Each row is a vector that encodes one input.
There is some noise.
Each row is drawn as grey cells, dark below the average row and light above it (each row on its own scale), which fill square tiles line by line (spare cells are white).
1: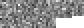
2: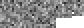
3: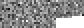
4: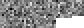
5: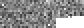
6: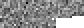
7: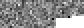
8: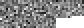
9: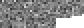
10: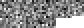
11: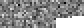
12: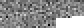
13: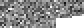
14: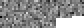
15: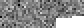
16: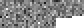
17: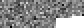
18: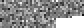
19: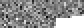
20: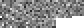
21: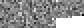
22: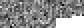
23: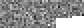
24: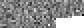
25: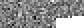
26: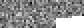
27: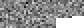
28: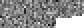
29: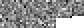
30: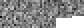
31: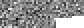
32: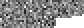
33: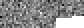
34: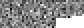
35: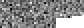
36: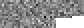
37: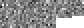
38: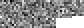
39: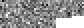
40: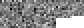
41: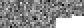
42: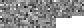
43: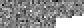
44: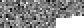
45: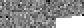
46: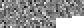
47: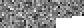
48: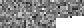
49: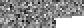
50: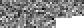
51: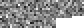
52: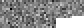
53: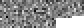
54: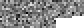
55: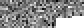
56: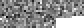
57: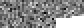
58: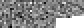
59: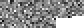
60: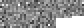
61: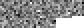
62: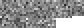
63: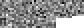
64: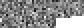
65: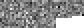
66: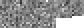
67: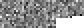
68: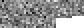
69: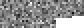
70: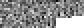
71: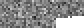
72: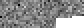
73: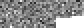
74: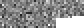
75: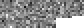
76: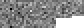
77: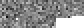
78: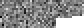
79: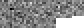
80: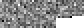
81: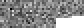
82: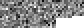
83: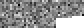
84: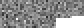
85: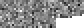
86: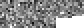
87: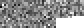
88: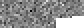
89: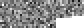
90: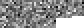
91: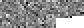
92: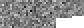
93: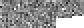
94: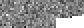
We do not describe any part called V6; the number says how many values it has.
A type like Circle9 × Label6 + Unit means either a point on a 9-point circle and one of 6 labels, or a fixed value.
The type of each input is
(Bool × Bool × Bool + Unit) × (Tree8 + V6).
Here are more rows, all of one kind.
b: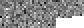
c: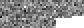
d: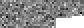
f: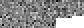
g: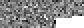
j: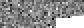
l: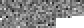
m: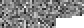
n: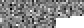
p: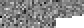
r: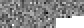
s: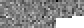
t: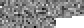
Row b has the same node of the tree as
f, m, p and s.
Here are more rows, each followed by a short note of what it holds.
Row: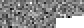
a node of an 8-node tree and three true/false values
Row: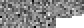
a node of an 8-node tree and three true/false values
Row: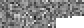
a value of V6
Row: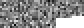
a node of an 8-node tree
